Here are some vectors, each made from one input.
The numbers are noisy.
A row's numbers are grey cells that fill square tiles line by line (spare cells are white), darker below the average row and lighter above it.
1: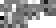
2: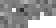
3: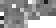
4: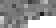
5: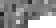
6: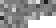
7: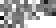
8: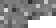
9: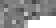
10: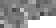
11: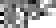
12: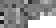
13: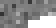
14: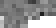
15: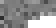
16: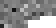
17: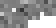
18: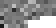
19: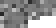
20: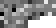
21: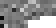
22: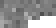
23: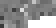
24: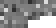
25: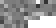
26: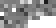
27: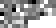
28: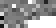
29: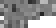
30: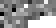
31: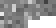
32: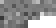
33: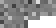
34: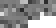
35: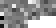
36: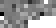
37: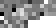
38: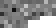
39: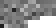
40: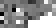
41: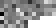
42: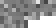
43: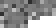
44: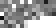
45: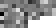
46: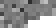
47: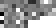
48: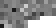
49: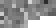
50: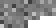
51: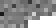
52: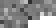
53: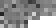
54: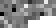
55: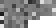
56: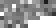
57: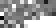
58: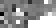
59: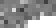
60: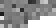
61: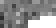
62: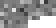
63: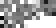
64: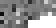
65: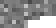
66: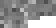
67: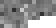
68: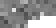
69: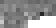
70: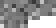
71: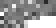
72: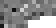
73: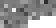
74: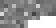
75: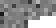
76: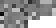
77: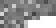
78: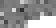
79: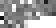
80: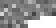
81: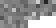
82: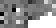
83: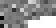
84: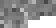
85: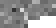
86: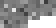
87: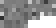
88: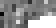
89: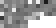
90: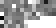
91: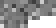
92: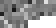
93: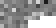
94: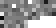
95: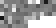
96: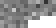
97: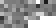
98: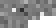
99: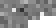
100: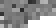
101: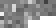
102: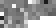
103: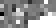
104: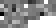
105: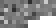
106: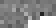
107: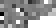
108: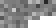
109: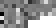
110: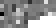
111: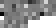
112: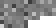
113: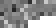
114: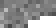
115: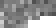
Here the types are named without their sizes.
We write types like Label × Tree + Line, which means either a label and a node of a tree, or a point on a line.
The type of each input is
Bool × Bool × Bool × Line.
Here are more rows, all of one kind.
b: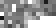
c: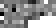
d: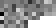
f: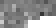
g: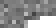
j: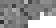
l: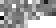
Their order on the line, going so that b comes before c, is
l, g, f, b, j, d, c.
